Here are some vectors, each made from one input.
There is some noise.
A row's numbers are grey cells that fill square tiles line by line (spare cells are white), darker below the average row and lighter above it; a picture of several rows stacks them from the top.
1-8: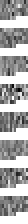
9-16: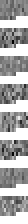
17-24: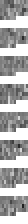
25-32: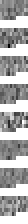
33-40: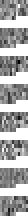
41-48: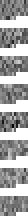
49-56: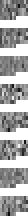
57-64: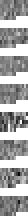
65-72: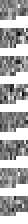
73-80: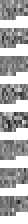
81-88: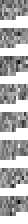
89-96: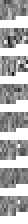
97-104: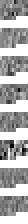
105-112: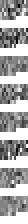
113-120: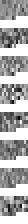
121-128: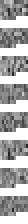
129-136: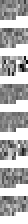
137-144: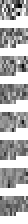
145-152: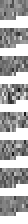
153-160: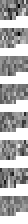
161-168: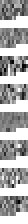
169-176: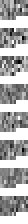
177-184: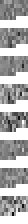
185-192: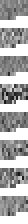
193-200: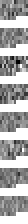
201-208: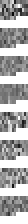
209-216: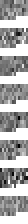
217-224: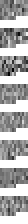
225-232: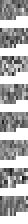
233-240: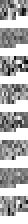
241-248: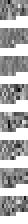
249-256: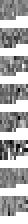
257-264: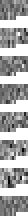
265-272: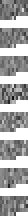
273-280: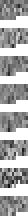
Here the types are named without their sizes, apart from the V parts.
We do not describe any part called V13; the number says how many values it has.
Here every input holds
a point on a circle, together with either a point on a circle, or a value of V13.
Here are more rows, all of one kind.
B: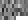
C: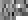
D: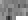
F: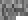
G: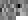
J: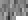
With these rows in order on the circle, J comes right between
D and G.
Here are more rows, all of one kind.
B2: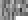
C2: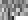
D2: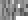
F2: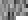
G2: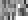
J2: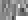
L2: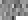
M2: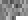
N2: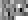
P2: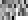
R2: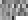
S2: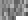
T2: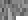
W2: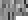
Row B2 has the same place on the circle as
L2, M2, R2 and T2.
